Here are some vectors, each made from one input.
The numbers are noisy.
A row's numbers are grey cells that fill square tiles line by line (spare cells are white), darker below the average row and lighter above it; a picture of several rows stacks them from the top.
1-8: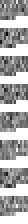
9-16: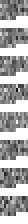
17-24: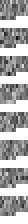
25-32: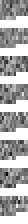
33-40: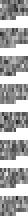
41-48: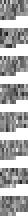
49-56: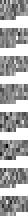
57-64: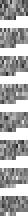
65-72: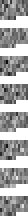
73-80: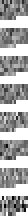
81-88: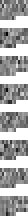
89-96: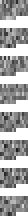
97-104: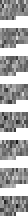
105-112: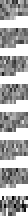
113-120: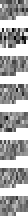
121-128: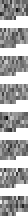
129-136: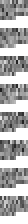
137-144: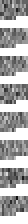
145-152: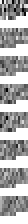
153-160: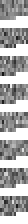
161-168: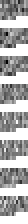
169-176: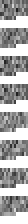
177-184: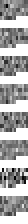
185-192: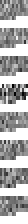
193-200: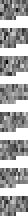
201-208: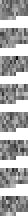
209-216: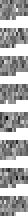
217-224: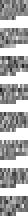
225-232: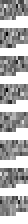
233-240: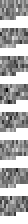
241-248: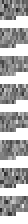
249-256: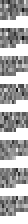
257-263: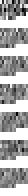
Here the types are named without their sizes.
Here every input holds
a list of points on a line.
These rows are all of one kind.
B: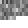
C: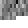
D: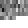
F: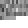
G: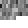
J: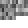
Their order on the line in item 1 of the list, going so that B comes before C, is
D, J, F, G, B, C.
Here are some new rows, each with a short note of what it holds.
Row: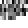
the empty list
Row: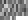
a list of two items
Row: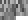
a list of two items
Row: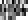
the empty list
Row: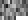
a list of one item
